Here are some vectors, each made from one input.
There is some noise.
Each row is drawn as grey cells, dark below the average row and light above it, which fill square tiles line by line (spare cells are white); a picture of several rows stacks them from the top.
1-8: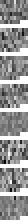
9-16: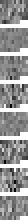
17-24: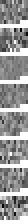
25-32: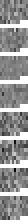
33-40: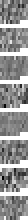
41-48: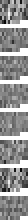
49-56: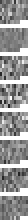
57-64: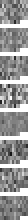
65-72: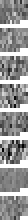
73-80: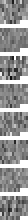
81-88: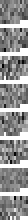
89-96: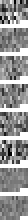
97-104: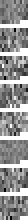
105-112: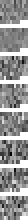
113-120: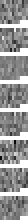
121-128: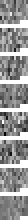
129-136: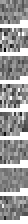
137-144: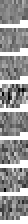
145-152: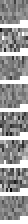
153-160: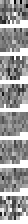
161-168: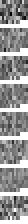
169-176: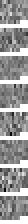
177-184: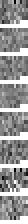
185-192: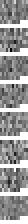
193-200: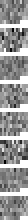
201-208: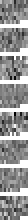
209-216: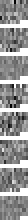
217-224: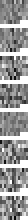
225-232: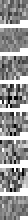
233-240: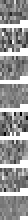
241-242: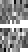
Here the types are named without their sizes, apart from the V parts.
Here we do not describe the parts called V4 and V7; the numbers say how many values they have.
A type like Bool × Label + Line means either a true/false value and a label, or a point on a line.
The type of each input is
(Bool × V7 + V4) × Line.
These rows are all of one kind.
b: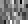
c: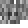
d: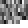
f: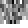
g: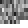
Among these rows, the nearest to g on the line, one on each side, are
d and f.
